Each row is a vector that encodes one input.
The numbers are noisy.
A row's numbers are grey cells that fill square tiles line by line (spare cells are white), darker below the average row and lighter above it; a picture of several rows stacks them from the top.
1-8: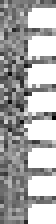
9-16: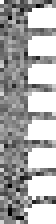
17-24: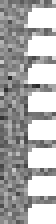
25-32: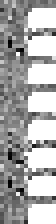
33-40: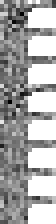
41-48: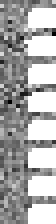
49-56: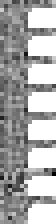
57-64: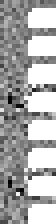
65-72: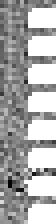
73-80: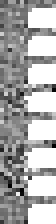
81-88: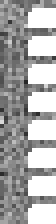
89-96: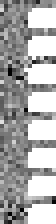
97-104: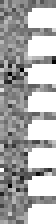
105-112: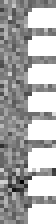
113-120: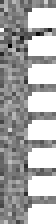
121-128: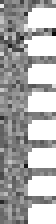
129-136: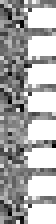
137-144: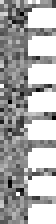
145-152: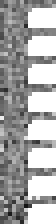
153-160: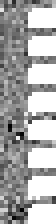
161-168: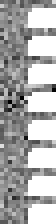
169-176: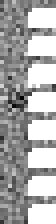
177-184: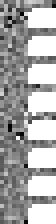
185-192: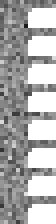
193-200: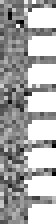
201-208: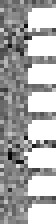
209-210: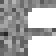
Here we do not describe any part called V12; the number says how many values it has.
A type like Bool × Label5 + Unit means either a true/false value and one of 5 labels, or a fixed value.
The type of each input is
Bool × (Tree14 + V12) + Line10.
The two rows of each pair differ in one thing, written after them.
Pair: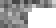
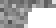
the true/false value
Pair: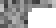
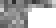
the value of V12
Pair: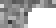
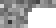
the value of V12
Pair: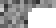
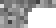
the true/false value
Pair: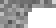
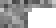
the true/false value
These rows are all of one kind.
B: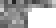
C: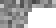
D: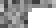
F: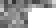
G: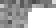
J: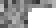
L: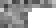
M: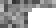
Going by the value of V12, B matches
F and G.
